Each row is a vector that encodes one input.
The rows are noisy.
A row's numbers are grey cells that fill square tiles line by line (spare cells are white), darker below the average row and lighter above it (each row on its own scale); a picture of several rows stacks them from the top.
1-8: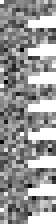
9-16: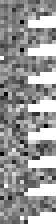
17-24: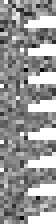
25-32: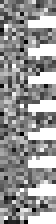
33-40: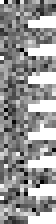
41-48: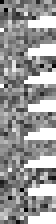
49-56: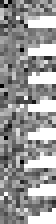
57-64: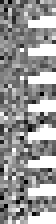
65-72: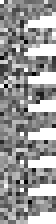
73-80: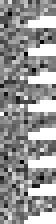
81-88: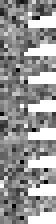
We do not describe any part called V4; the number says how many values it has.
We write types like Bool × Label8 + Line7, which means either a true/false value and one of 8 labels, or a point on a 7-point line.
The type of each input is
Bool × (Line6 + V4).
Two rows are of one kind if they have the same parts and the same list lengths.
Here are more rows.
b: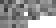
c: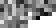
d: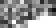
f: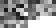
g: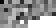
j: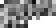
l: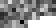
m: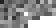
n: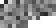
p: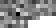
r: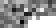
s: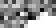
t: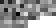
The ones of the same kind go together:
b, c, f, g, j, m, n, p, s, t
d, l, r

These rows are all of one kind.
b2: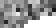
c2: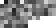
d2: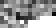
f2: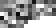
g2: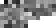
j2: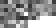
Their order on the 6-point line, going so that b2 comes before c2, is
j2, d2, f2, b2, g2, c2.
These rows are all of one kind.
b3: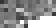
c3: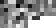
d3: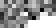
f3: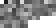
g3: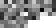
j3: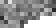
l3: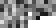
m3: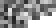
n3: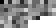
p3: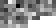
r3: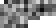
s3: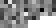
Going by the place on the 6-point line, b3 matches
c3 and p3.
